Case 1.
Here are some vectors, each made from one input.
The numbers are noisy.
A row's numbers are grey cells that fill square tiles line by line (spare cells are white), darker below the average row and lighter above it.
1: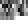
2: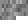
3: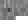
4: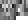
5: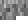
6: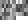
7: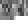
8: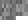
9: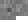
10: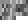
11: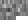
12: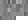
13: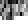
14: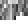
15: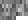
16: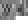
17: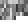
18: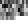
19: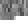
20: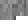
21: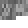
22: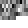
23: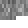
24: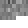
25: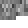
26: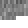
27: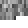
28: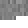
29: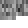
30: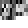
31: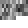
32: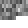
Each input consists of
a node of a 7-node tree.
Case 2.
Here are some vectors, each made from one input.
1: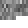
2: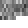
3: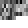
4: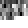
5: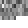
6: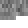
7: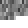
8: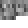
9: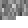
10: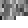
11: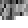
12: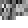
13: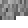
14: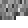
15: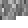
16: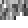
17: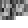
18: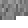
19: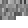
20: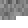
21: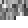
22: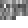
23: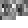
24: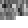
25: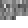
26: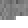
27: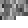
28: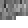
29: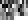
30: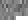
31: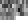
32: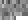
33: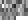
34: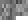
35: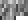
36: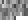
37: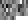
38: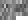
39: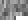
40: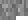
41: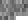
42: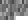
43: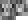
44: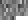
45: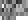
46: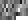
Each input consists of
a node of a 9-node tree.
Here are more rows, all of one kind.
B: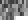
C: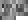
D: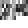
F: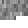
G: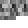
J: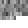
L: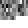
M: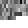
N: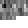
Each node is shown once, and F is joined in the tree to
D and J.
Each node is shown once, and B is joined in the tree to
D, G and L.
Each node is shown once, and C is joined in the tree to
D, M and N.
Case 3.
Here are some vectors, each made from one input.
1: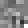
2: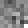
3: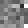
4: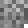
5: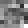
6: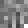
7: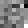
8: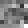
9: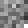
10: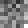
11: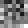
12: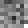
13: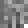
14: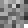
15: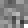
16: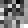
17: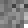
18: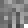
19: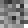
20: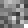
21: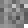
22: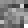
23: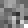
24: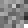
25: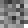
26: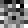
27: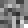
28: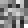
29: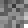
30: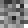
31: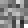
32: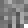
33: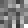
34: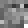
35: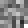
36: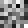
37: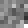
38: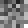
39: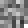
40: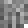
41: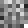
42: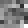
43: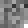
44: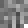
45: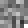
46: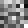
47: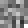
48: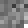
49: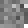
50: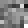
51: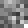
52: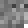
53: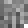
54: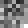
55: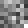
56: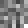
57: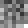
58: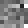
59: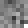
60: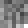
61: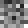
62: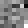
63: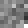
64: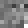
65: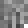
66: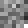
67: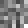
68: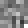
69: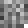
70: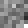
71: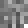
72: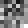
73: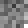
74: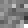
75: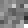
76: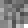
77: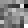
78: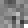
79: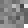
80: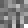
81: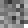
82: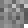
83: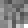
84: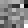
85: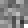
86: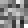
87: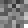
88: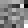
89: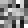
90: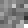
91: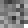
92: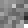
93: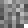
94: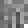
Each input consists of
three true/false values.
